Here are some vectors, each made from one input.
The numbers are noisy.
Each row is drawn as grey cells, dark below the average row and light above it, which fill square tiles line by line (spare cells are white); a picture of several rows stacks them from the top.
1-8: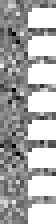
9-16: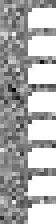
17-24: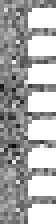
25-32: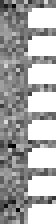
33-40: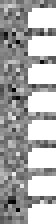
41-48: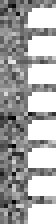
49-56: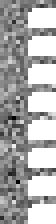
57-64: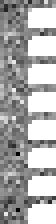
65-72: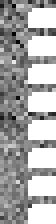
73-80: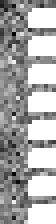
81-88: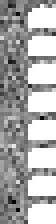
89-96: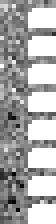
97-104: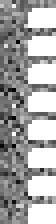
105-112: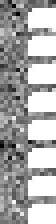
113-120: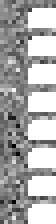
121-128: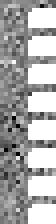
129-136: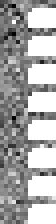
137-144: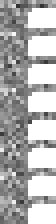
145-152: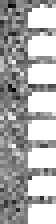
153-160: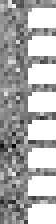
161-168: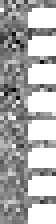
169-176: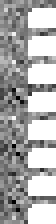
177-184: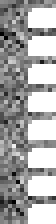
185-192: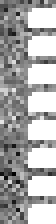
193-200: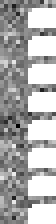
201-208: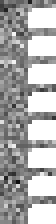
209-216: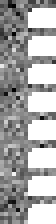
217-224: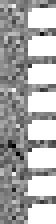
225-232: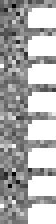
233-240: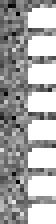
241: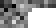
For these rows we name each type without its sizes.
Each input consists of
a node of a tree and three true/false values, together with either a fixed value, or a node of each of two trees.
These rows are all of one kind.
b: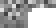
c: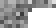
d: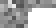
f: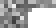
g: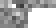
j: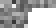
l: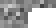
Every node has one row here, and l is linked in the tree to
g and j.
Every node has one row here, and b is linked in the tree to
d.
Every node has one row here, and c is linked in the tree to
f.
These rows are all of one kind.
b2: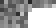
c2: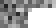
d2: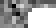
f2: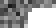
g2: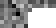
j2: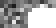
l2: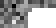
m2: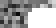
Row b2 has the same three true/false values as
c2 and f2.
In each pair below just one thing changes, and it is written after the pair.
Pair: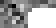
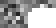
one of the three true/false values
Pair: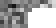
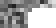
the node of one of the three trees
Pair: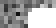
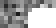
the node of one of the three trees
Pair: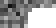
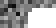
the node of one of the three trees
